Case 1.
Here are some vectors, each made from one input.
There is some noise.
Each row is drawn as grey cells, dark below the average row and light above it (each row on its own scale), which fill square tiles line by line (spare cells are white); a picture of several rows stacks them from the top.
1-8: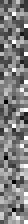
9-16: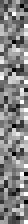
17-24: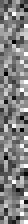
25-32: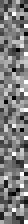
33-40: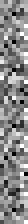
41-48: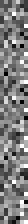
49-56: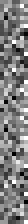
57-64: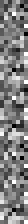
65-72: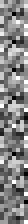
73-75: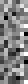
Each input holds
a point on an 11-point line.
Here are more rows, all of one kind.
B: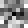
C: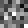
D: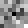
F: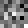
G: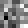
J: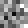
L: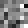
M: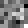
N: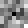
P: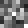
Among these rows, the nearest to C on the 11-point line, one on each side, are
F and P.
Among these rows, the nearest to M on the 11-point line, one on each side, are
L and P.
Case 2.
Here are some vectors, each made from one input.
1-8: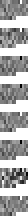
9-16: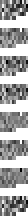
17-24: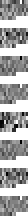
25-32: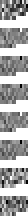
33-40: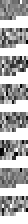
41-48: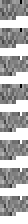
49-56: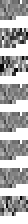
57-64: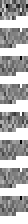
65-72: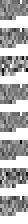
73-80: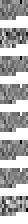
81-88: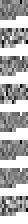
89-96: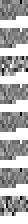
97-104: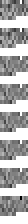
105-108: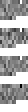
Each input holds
either a fixed value, or three true/false values.
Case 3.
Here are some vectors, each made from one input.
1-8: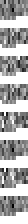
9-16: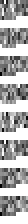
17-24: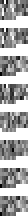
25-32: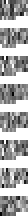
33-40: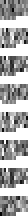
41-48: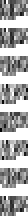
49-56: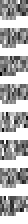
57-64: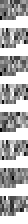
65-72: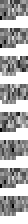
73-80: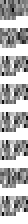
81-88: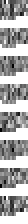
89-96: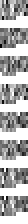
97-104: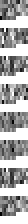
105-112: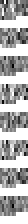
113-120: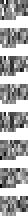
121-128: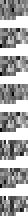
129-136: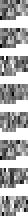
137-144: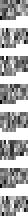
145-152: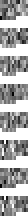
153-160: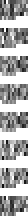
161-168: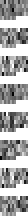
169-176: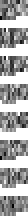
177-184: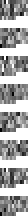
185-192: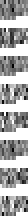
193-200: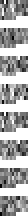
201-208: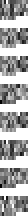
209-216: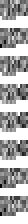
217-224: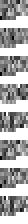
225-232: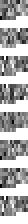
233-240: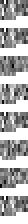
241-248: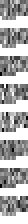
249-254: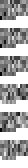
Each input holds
three true/false values.
